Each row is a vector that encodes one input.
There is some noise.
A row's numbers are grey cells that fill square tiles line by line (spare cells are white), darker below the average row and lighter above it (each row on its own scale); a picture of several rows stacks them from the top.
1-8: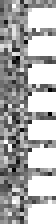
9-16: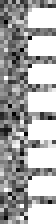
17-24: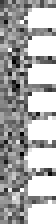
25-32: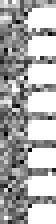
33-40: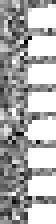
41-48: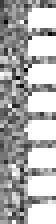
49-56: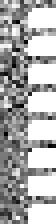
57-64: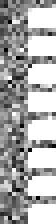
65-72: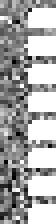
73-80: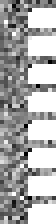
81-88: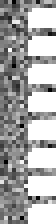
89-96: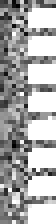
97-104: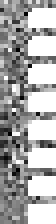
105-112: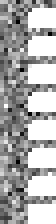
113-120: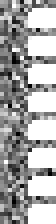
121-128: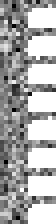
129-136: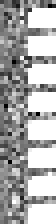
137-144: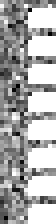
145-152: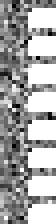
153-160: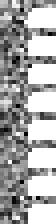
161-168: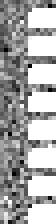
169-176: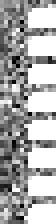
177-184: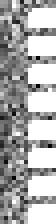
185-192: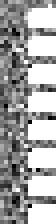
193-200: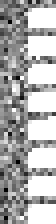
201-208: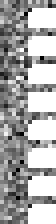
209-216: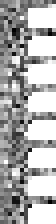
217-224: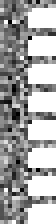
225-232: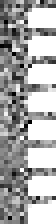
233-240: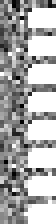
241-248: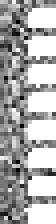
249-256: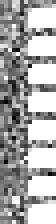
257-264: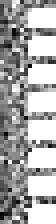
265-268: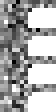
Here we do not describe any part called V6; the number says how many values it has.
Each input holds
either a point on an 8-point circle and a node of a 7-node tree, or a true/false value and a value of V6.
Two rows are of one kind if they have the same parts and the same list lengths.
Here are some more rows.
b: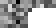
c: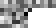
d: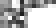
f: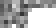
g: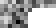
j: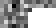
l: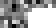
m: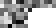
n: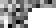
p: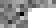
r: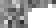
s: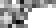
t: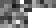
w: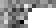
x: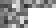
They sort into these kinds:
b, c, g, j, m, n, s, w
d, f, l, p, r, t, x

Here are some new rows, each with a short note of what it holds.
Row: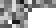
a true/false value and a value of V6
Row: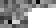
a point on an 8-point circle and a node of a 7-node tree
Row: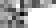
a point on an 8-point circle and a node of a 7-node tree
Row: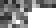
a point on an 8-point circle and a node of a 7-node tree
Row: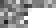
a point on an 8-point circle and a node of a 7-node tree
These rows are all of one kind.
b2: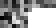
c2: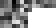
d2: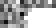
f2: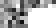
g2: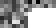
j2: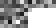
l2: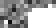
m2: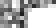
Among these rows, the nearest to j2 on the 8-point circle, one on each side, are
f2 and m2.
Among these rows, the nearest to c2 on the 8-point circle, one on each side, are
f2 and l2.
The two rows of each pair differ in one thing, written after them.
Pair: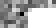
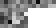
the node of the tree
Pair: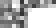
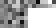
the node of the tree
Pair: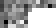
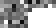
the place on the 8-point circle
